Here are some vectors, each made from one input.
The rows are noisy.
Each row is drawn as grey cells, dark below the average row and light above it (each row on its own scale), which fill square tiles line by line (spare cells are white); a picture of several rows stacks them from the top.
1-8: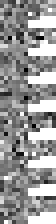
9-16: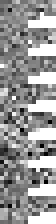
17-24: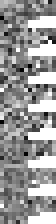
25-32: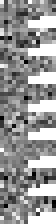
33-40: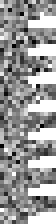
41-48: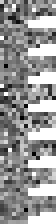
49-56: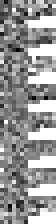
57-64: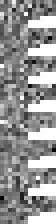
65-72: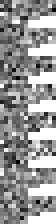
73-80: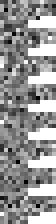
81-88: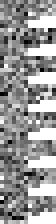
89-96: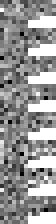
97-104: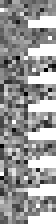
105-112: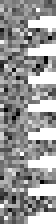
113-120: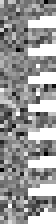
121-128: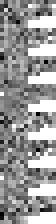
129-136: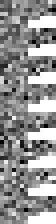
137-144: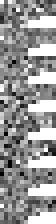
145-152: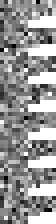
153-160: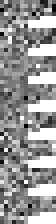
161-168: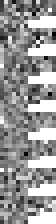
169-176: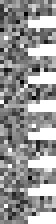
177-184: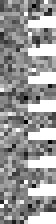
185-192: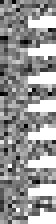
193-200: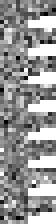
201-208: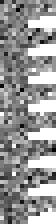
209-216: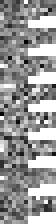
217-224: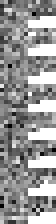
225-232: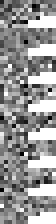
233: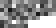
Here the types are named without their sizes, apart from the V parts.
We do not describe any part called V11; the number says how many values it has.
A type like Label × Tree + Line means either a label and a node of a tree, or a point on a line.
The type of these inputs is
(Bool × Bool × Bool + Line) × V11.
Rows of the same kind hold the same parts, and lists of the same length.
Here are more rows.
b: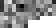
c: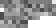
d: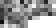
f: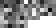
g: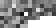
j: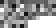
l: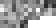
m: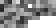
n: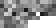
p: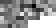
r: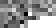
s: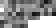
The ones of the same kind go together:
b, c, d, m, p, r
f, g, j, l, n, s

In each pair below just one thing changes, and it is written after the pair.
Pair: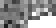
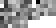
the value of V11
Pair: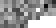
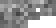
one of the three true/false values
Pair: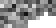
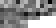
one of the three true/false values
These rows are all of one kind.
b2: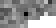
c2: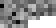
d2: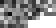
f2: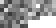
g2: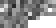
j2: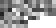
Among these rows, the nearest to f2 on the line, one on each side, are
c2 and j2.
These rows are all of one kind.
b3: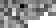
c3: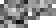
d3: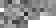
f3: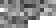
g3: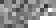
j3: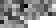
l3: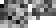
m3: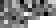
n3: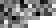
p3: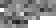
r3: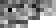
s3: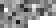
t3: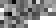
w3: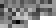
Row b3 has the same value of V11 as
j3, l3 and n3.
